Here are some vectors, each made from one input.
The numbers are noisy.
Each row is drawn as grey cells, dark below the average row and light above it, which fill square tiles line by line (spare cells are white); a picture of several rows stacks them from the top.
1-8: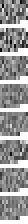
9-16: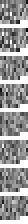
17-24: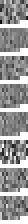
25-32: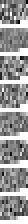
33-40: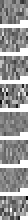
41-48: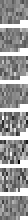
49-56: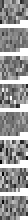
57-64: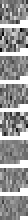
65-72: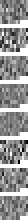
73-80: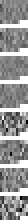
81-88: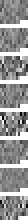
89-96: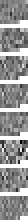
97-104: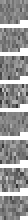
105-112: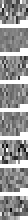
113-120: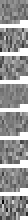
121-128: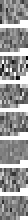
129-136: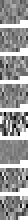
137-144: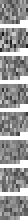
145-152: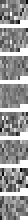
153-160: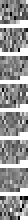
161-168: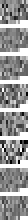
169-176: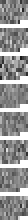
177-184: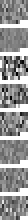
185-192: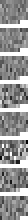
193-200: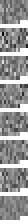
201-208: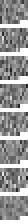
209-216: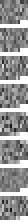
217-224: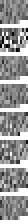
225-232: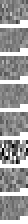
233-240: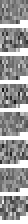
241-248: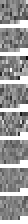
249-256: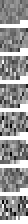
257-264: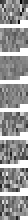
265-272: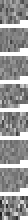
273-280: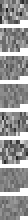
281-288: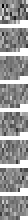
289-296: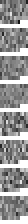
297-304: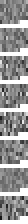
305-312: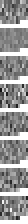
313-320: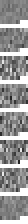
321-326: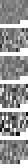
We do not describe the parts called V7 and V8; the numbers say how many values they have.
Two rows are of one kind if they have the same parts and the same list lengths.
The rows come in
2 kinds.
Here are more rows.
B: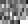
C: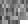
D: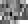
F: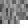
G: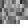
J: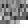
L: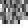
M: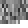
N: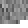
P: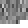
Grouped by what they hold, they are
B, C, L
D, F, G, J, M, N, P

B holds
one of 9 labels, a true/false value, a value of V7 and a value of V8.
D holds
one of 9 labels, three labels (each one of 10) and a value of V8.
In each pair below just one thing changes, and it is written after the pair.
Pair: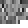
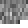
the value of V8
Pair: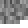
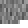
the label
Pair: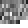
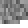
the true/false value
